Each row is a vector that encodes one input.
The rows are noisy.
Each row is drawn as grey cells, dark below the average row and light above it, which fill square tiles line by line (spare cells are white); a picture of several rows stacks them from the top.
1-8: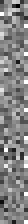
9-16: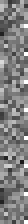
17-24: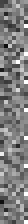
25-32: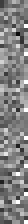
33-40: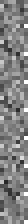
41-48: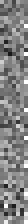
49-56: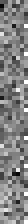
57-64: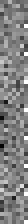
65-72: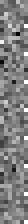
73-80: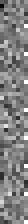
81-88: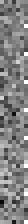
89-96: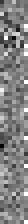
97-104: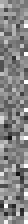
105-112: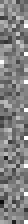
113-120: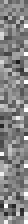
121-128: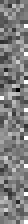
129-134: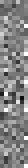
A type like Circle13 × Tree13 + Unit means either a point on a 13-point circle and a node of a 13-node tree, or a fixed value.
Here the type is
List3(Line10).
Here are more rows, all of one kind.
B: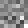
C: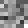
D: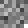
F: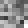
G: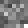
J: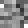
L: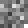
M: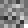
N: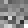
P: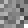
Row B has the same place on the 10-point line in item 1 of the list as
F, M and N.
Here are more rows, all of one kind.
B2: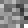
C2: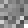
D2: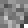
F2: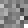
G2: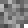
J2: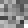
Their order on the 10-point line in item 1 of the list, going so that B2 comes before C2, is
D2, G2, B2, F2, C2, J2.
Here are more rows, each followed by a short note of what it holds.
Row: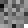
a list of one item
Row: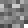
a list of three items
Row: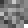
a list of one item
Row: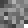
a list of one item
